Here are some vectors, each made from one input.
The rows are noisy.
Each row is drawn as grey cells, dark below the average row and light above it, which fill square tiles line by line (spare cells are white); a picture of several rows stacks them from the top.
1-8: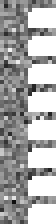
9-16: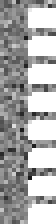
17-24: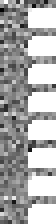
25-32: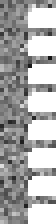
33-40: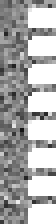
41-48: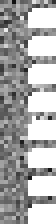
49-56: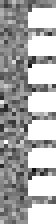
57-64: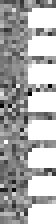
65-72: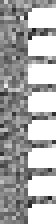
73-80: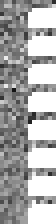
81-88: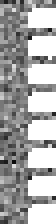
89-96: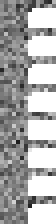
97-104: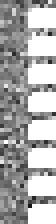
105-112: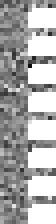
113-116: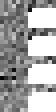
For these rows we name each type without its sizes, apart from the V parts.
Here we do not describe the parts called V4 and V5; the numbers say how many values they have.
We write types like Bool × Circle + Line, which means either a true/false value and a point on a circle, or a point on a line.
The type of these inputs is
List(Line) + V4 × V5.
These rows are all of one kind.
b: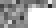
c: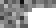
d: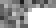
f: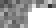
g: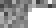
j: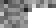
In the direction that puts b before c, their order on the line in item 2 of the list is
g, j, f, b, d, c.
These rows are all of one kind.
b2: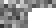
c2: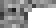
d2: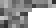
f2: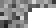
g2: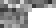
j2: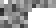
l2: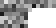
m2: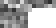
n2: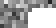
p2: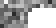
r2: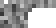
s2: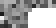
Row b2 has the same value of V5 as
f2, n2 and s2.
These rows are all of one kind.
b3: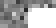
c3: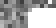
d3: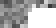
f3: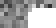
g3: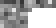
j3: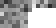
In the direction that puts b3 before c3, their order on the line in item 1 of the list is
d3, f3, j3, b3, c3, g3.
